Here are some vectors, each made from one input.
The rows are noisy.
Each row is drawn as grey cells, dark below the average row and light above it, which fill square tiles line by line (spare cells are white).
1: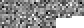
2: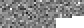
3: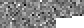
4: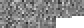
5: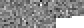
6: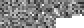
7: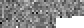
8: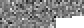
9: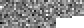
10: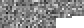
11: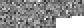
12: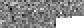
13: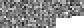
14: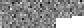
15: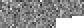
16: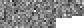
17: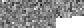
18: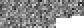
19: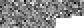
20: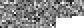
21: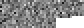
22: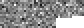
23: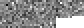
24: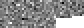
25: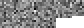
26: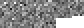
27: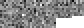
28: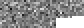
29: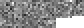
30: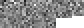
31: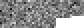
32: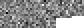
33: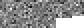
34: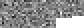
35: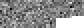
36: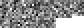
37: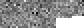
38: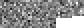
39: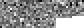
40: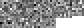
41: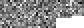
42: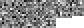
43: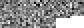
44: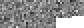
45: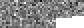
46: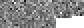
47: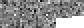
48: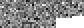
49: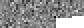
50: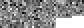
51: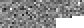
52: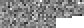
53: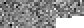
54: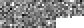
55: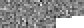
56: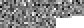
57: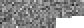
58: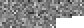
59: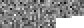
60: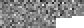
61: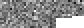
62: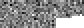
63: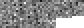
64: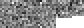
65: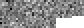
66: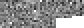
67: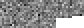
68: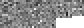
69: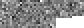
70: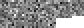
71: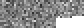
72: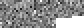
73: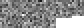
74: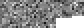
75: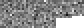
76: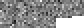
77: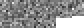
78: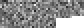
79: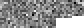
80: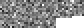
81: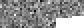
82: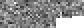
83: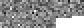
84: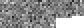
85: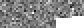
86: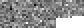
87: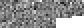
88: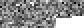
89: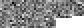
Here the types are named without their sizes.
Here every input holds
a node of each of two trees.
